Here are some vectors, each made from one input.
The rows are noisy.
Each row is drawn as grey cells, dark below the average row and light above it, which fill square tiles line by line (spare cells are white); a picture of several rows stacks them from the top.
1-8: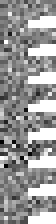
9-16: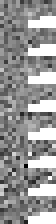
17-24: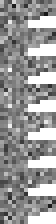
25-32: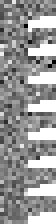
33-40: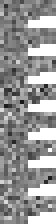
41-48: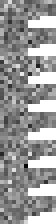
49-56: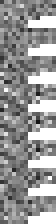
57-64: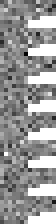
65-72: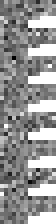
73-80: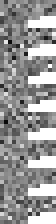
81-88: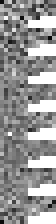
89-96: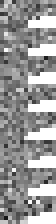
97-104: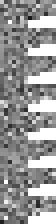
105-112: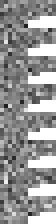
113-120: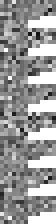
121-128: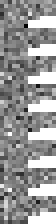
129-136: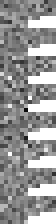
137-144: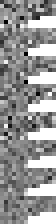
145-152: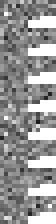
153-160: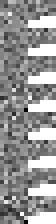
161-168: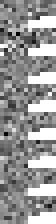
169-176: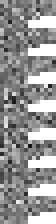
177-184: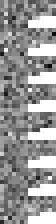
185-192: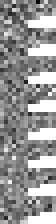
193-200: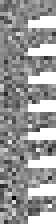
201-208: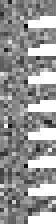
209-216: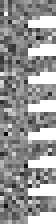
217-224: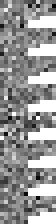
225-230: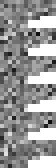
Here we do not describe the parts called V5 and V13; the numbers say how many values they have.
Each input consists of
a value of V13, together with either a point on an 8-point circle and a true/false value, or a value of V5.
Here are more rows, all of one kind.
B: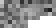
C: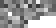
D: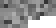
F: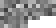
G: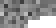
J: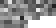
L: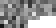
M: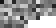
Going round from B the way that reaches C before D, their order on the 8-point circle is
B, C, G, F, L, D, J, M.
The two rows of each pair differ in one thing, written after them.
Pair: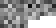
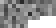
the value of V13
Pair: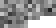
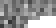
the value of V13
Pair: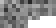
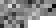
the value of V13
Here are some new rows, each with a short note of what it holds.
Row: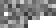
a value of V5 and a value of V13
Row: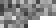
a value of V5 and a value of V13
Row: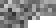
a value of V5 and a value of V13
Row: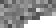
a point on an 8-point circle, a true/false value and a value of V13
